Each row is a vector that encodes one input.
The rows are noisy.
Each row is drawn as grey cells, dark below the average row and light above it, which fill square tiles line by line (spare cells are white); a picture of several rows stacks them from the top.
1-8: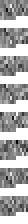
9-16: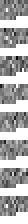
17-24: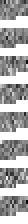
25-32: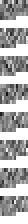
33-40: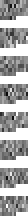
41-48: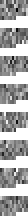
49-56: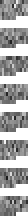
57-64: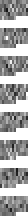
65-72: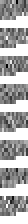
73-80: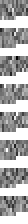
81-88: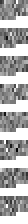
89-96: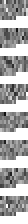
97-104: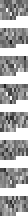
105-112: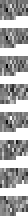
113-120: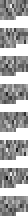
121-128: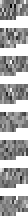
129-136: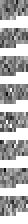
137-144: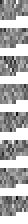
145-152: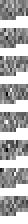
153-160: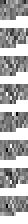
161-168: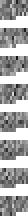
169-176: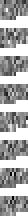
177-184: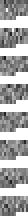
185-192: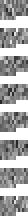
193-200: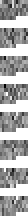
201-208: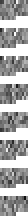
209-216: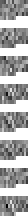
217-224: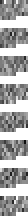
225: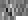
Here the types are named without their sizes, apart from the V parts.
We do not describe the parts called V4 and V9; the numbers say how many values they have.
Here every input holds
a value of V4 and a value of V9, together with either a point on a circle and a true/false value, or a fixed value.
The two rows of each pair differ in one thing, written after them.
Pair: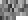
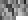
the value of V4
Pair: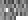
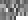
the place on the circle
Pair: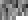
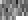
the place on the circle
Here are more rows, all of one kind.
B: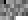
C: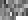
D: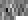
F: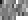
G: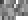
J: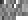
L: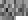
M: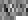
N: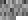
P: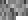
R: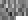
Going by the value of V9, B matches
G and L.
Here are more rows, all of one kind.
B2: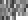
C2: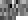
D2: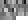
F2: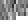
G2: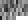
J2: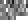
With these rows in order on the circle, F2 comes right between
D2 and J2.
